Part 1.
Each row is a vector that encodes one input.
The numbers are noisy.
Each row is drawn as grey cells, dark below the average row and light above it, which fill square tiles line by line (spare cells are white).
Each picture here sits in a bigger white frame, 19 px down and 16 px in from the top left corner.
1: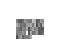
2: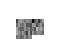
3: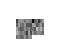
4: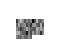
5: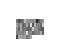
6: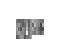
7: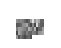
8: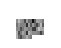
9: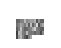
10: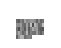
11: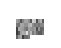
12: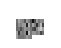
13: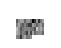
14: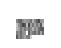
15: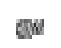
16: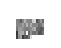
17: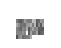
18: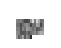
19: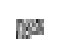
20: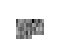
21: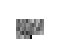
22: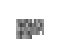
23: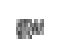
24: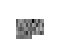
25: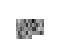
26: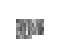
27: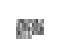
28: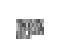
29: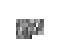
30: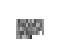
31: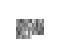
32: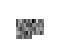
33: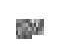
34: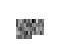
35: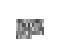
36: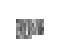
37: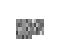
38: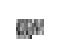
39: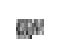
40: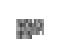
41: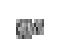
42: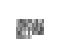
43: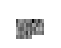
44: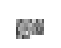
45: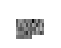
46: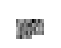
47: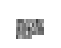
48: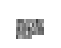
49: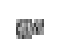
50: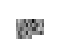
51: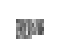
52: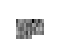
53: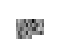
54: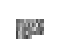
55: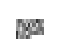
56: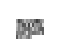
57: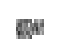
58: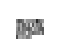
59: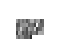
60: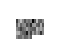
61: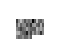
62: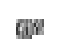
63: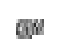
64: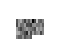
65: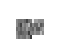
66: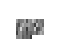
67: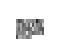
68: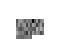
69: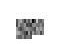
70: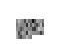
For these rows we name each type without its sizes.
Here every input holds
a node of a tree, together with either a fixed value, or three true/false values.
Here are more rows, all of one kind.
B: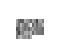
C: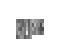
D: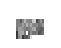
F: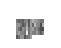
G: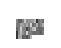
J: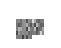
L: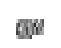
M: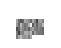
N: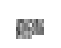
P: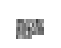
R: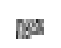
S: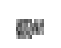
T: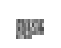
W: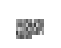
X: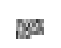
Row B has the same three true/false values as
M, N, P and T.
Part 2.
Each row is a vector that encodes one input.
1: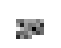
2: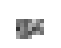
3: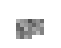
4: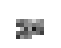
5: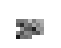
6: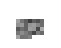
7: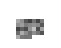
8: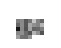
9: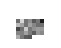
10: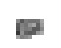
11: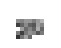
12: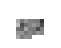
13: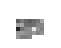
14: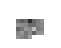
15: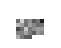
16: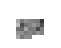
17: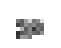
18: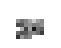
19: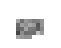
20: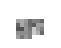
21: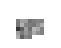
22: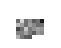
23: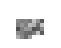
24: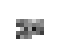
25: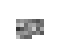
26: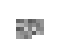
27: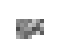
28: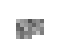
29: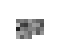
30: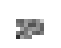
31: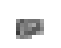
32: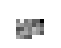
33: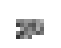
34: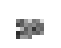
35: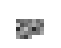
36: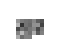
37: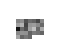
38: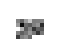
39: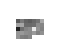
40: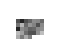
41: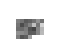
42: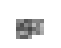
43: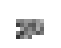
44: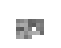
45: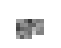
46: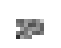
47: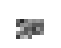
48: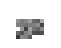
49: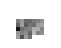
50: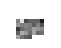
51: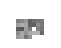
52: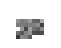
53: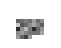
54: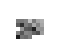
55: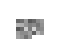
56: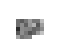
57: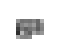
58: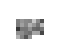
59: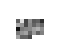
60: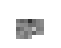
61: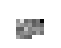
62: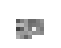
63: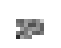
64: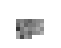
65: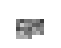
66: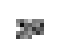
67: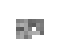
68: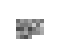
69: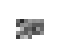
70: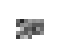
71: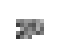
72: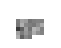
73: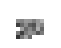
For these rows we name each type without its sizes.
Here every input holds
a label, together with either a fixed value, or three true/false values.
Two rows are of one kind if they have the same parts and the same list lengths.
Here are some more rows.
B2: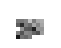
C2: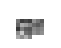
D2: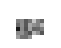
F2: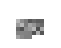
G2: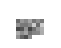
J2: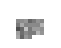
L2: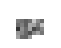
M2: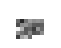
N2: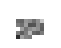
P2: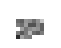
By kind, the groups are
B2, M2, N2, P2
C2, D2, F2, G2, J2, L2

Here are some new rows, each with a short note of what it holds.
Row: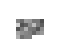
a label and three true/false values
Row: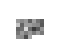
a label and three true/false values
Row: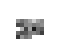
a label
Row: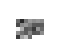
a label
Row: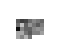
a label and three true/false values
